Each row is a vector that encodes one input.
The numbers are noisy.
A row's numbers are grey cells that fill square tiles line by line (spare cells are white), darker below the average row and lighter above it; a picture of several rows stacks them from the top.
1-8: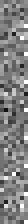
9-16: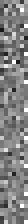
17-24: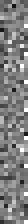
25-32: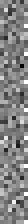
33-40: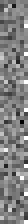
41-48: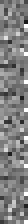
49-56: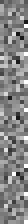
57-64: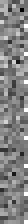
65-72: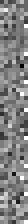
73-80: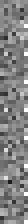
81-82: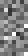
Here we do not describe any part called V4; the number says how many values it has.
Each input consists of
a point on a 5-point line, together with either a point on a 5-point line, or a value of V4.
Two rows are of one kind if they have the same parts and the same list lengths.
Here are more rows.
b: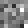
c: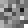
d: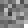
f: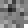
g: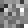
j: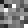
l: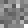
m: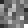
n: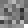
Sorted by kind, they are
b, d, f, g, l, n
c, j, m

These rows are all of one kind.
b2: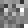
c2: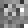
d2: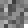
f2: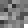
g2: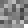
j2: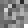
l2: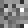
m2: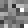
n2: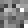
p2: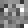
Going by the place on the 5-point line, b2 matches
c2, j2, l2 and p2.
